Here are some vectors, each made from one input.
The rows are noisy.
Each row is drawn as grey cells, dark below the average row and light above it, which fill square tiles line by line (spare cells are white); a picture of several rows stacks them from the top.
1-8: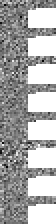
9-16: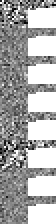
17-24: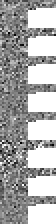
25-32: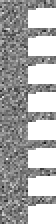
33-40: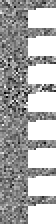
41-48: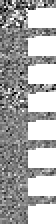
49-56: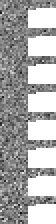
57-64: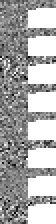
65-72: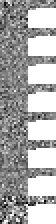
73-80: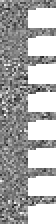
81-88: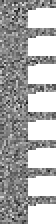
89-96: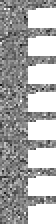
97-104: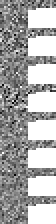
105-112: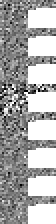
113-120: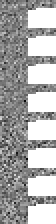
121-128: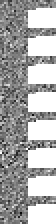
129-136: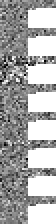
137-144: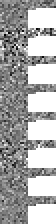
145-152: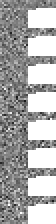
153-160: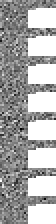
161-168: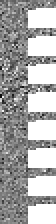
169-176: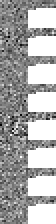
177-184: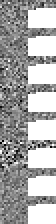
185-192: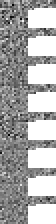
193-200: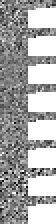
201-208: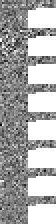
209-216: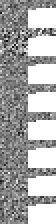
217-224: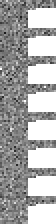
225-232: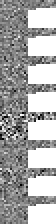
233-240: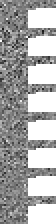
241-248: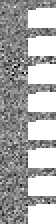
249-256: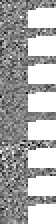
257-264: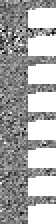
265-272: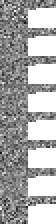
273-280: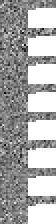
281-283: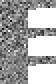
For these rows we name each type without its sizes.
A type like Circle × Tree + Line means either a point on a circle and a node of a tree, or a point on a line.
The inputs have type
(Bool × Bool × Bool + Label) × (Circle + Label) + Unit.
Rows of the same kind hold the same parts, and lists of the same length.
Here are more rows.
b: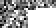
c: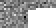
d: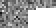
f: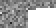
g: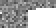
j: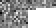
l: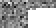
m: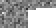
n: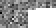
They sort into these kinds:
b
c
d, j
f, g
l, m, n

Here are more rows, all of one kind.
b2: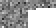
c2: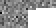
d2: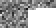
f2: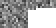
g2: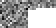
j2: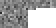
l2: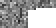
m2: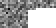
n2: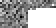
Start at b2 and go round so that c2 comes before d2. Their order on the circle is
b2, c2, j2, m2, f2, d2, g2, l2, n2.
